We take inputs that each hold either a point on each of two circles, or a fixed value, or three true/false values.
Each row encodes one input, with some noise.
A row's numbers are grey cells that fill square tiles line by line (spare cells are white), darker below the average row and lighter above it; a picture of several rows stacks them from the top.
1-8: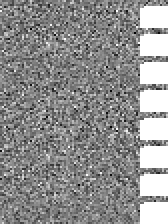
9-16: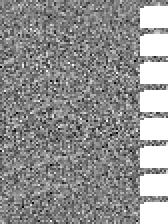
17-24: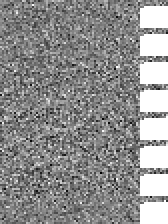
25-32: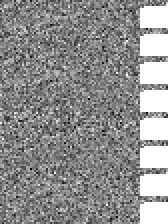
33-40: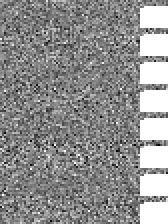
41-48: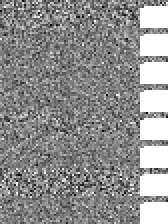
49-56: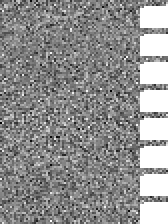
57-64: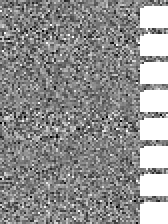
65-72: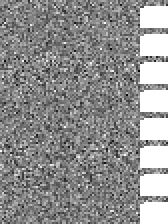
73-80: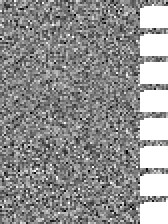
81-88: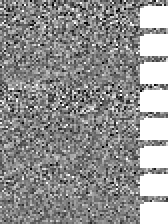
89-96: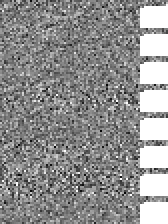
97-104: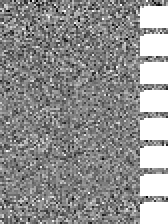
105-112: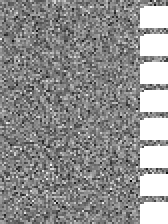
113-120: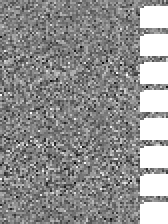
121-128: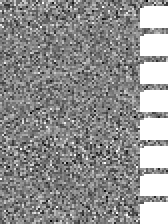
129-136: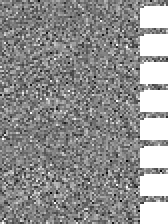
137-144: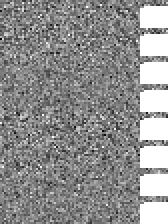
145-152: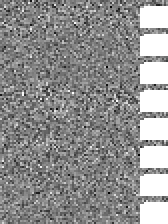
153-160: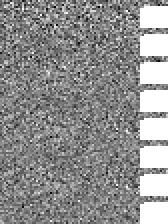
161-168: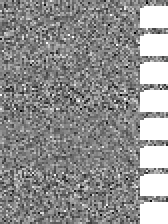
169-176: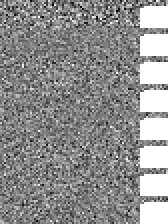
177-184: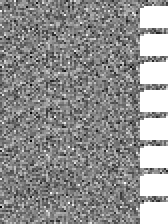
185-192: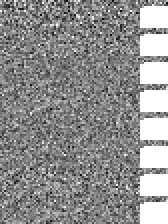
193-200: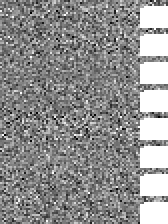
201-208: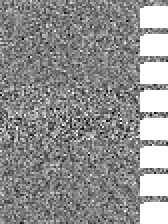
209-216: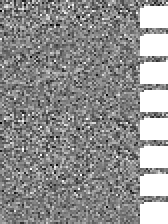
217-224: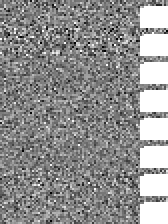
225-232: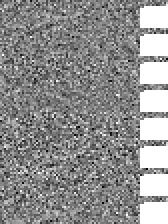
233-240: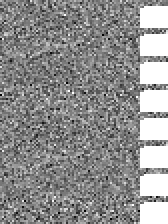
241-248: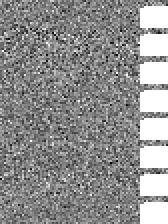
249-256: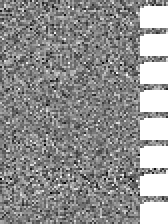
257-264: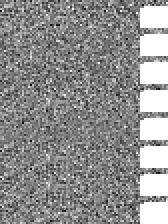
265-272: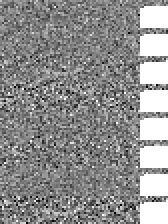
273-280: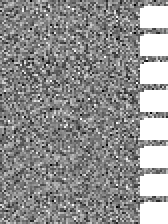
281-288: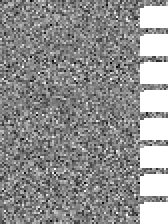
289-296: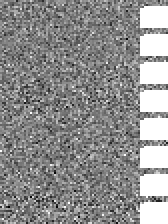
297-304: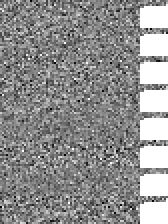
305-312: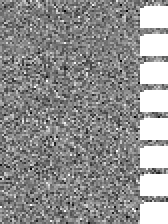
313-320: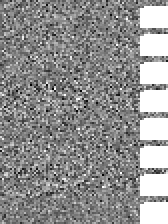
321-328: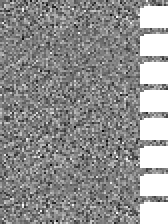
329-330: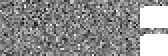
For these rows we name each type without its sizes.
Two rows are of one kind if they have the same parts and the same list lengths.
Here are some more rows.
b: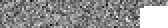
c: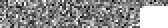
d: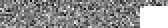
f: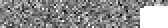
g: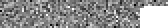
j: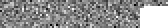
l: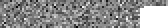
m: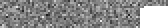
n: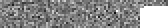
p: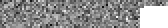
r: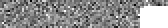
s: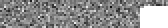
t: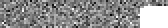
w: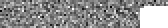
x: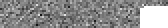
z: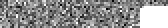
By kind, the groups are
b, d, g, j, l, p, r, s, t, w
c, z
f, m, n, x

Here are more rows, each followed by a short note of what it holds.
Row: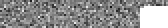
three true/false values
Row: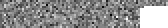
three true/false values
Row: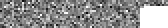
three true/false values
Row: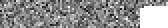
three true/false values
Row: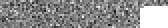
a point on each of two circles
